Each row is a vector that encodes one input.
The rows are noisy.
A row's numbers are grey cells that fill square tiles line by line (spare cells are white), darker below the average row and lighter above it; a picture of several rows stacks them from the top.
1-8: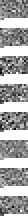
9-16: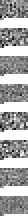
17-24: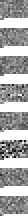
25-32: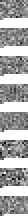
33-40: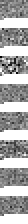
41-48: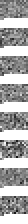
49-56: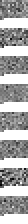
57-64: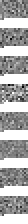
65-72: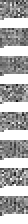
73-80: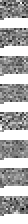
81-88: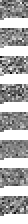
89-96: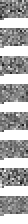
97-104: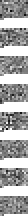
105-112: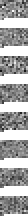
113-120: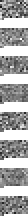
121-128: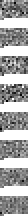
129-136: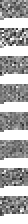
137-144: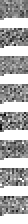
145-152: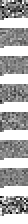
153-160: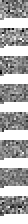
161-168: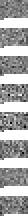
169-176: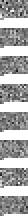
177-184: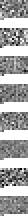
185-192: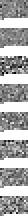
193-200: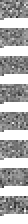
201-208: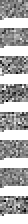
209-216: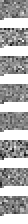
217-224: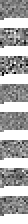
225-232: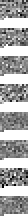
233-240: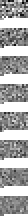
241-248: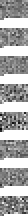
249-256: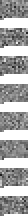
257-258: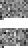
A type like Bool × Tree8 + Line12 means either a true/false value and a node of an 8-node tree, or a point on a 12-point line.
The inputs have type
(Bool × Bool × Bool + List3(Line6)) × Line7.
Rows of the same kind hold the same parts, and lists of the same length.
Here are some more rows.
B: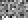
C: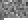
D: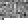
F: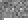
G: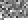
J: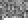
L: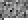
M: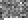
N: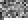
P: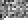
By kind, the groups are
B, J, N
C, D
F, P
G
L, M

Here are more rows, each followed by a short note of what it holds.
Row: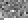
a point on a 7-point line, together with a list of one item
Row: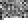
a point on a 7-point line, together with a list of two items
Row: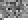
a point on a 7-point line, together with the empty list
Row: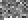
a point on a 7-point line, together with a list of three items
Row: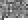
a point on a 7-point line and three true/false values
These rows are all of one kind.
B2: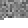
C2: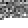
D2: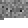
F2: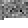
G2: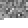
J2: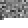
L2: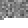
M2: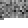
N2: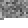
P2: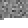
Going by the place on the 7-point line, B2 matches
C2 and L2.
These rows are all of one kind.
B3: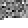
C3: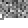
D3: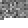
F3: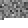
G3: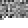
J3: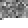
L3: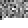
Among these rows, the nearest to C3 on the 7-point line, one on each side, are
D3 and J3.
